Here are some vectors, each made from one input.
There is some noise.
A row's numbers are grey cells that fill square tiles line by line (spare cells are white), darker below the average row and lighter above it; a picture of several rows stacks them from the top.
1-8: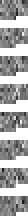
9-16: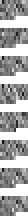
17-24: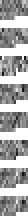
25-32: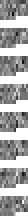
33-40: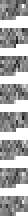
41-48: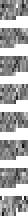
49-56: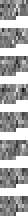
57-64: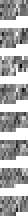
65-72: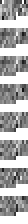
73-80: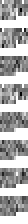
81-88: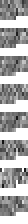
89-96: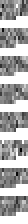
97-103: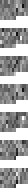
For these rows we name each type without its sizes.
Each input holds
a true/false value, together with a list of points on a line.
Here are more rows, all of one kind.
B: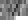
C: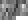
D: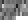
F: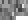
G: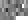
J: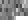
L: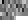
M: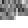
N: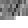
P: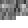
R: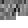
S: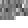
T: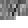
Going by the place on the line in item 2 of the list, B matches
G, N, S and T.
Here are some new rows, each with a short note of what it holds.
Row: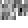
a true/false value, together with the empty list
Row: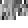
a true/false value, together with the empty list
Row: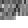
a true/false value, together with a list of two items
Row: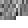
a true/false value, together with a list of one item
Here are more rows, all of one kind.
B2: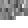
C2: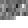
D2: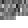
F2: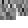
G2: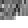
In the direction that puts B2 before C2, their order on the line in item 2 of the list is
F2, D2, G2, B2, C2.
